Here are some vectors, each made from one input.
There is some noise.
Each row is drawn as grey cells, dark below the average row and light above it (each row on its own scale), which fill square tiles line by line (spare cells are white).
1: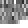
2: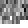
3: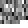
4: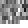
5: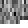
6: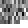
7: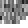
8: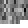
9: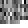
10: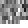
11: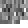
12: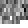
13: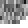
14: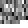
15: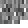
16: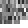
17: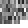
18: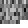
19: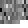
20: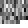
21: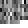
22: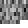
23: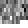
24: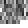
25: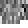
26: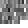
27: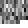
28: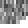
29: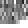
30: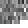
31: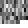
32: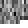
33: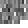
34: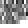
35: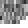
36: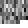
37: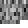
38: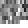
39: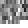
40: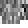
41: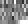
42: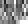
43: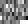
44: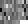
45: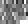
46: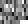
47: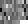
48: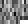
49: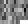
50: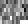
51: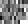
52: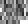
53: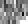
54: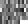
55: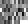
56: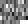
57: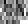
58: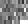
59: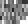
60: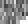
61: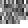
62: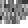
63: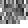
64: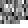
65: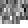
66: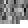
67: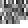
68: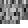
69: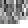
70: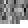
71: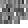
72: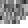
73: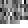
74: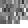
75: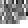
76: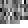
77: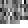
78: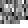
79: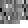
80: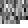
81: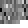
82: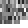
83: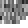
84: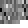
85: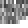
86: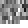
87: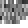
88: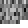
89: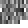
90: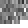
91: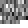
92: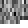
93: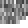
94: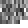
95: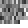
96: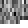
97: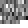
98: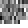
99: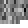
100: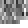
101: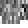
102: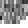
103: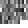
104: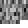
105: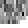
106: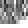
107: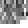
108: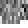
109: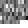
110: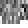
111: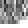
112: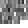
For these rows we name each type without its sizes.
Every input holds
either a fixed value, or a point on each of two lines and a true/false value, or a node of a tree.
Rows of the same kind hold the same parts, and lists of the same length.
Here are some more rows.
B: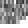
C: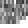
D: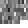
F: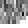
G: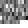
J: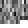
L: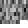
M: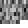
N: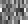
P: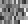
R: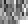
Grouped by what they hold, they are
B, C, D, F, N, P, R
G, J
L, M

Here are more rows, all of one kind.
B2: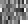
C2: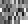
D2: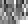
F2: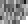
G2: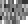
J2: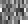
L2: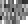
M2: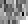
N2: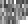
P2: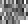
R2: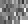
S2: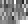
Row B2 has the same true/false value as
C2, J2 and R2.
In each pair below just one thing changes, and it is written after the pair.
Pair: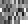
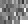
the place on one of the two lines
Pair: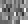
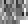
the true/false value
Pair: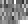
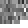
the true/false value
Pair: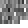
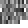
the place on one of the two lines
